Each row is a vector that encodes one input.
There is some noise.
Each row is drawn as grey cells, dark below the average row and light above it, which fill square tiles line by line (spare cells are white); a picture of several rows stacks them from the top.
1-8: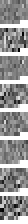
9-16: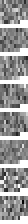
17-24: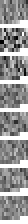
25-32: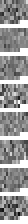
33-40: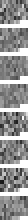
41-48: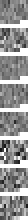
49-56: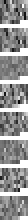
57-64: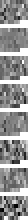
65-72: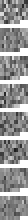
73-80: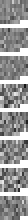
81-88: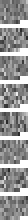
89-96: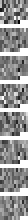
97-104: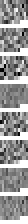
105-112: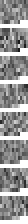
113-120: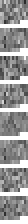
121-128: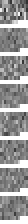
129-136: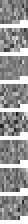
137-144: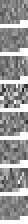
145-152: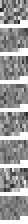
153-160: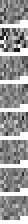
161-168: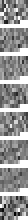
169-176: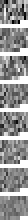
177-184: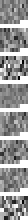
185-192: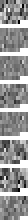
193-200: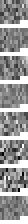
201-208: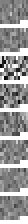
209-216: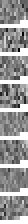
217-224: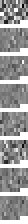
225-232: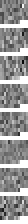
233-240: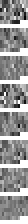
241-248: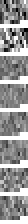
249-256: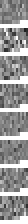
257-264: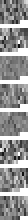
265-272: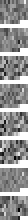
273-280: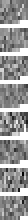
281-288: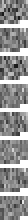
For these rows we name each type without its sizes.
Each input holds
either a point on a circle and a true/false value, or a fixed value.
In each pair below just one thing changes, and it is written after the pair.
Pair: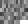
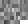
the place on the circle
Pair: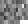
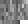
the true/false value
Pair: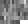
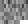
the place on the circle
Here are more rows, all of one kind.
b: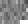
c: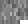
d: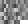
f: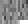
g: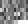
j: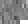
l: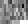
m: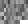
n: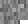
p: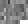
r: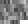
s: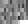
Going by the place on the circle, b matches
m and p.
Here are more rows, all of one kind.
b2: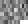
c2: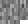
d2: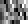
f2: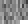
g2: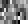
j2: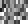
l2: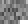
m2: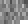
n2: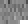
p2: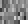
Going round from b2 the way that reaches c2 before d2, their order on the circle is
b2, c2, f2, n2, j2, m2, l2, p2, d2, g2.
